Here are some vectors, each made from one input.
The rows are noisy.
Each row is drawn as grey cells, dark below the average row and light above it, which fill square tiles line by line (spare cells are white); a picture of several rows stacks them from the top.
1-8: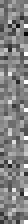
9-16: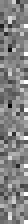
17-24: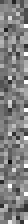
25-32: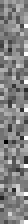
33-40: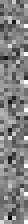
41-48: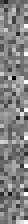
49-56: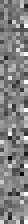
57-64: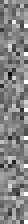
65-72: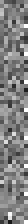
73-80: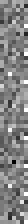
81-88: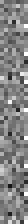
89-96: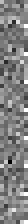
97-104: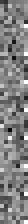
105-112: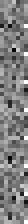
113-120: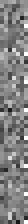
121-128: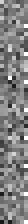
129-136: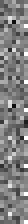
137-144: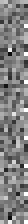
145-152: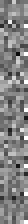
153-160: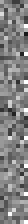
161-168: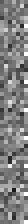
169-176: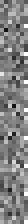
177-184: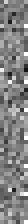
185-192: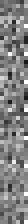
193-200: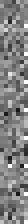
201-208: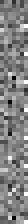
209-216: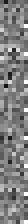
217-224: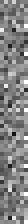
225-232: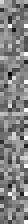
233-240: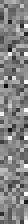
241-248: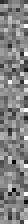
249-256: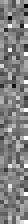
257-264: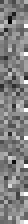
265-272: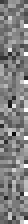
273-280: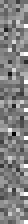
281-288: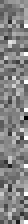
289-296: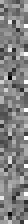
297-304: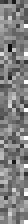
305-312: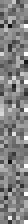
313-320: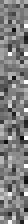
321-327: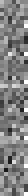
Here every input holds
three true/false values, together with either a point on a 9-point circle, or a point on an 11-point circle.
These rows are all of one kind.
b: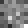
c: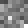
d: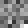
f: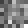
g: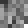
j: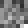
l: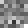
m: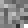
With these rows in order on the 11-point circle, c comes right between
b and m.
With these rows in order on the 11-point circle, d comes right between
g and l.
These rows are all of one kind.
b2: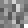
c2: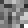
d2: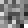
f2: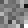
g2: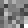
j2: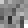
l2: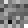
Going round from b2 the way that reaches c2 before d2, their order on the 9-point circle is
b2, c2, f2, j2, l2, g2, d2.
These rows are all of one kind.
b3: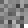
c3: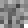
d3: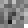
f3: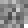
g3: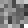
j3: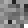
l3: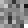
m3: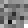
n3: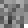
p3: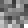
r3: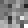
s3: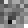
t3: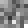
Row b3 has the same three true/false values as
g3 and n3.
